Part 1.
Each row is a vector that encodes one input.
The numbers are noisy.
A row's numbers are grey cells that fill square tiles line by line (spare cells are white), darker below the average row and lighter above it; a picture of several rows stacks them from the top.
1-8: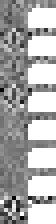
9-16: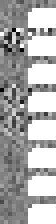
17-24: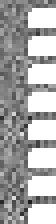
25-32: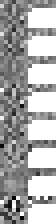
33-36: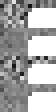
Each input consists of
a point on each of two 3-point lines and a true/false value.
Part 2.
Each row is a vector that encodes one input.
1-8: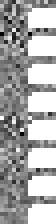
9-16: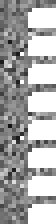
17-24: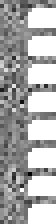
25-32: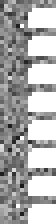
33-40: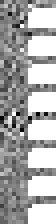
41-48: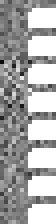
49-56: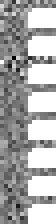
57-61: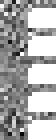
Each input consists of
a list of up to two points on an 8-point line.
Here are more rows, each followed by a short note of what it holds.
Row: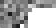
the empty list
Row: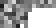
the empty list
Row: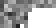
the empty list
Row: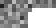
a list of one item
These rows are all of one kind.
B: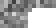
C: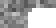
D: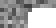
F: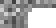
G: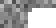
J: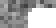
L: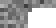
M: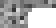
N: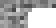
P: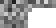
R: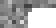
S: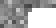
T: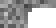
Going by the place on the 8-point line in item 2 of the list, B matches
C, M and R.
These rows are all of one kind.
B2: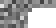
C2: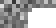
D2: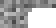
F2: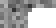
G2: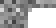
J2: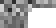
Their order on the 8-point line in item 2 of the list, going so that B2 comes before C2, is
B2, F2, D2, C2, G2, J2.
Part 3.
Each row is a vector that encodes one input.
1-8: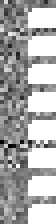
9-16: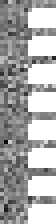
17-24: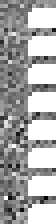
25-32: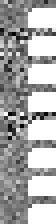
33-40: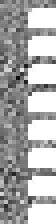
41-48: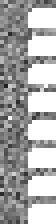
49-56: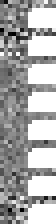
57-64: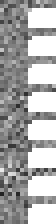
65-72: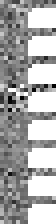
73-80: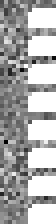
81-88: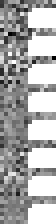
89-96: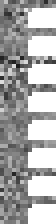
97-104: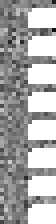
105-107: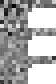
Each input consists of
one of 8 labels, together with either a fixed value, or three true/false values.
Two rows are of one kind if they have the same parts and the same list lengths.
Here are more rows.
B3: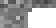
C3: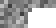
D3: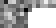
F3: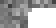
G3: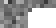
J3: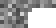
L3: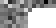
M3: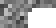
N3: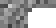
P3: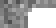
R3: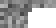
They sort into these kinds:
B3, G3, J3, L3, M3, N3
C3, D3, F3, P3, R3

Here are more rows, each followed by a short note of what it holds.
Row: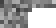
one of 8 labels
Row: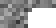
one of 8 labels
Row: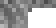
one of 8 labels
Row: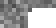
one of 8 labels
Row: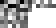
one of 8 labels and three true/false values
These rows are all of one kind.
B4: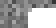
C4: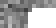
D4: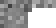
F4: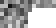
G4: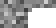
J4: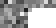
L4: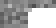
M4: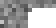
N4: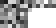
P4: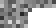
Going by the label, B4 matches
C4, G4, J4 and M4.
